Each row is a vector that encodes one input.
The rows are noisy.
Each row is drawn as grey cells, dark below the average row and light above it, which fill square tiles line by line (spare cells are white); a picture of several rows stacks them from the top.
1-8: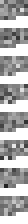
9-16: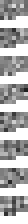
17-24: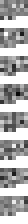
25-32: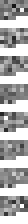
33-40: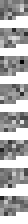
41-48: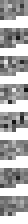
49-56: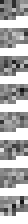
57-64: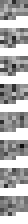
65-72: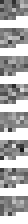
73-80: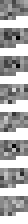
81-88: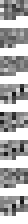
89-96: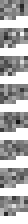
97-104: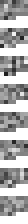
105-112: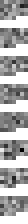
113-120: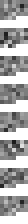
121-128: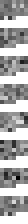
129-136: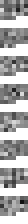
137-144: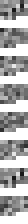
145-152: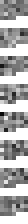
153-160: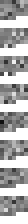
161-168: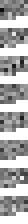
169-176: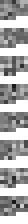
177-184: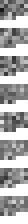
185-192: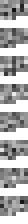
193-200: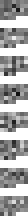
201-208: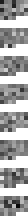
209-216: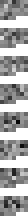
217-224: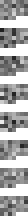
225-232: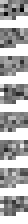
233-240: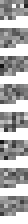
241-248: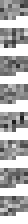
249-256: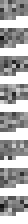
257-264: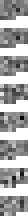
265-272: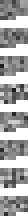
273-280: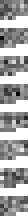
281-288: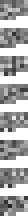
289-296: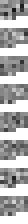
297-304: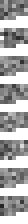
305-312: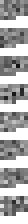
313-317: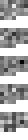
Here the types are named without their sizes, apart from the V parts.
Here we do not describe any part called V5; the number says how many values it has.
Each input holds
a label, together with either a fixed value, or a label and a value of V5.
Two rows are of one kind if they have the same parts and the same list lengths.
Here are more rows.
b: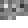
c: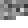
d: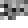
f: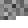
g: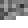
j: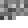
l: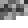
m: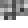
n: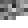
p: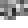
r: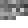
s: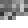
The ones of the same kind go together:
b, c, f, g, j, l, n, r, s
d, m, p

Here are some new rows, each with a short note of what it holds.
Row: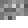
two labels and a value of V5
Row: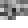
a label
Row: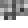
a label
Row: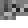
two labels and a value of V5
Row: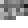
two labels and a value of V5
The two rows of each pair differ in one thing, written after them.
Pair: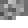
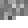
the value of V5
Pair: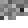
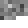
the value of V5
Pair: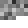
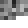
the value of V5
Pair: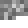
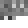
one of the two labels
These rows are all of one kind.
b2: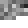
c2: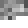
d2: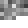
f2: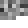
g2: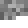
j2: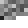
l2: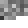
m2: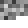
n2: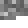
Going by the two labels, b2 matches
j2 and l2.
